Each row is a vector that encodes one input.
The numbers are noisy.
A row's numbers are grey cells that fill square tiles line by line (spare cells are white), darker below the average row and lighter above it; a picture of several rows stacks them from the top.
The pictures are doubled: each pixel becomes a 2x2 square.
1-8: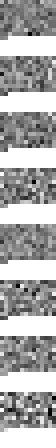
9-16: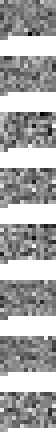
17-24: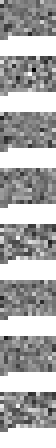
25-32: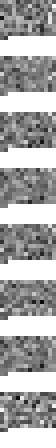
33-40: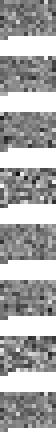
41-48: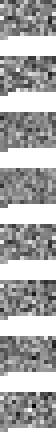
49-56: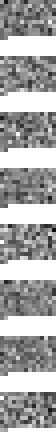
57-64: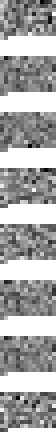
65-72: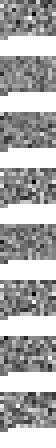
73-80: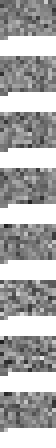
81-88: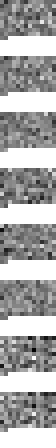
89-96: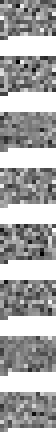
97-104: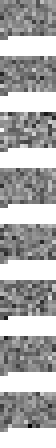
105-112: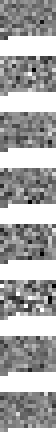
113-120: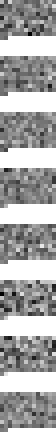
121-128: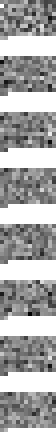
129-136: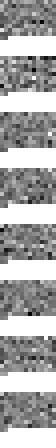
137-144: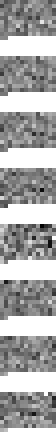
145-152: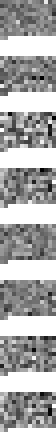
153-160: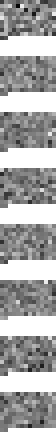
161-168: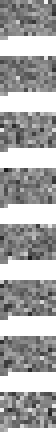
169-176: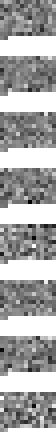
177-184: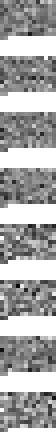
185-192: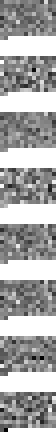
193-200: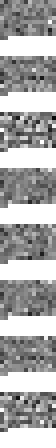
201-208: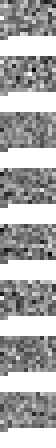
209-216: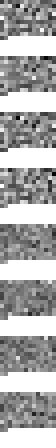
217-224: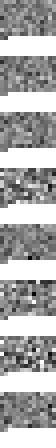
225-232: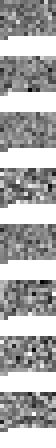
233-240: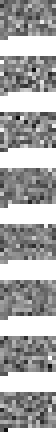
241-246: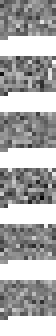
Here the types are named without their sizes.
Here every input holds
either a point on a circle, or a node of a tree.
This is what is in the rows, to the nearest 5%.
About 70% of them hold a point on a circle. The rest hold a node of a tree.
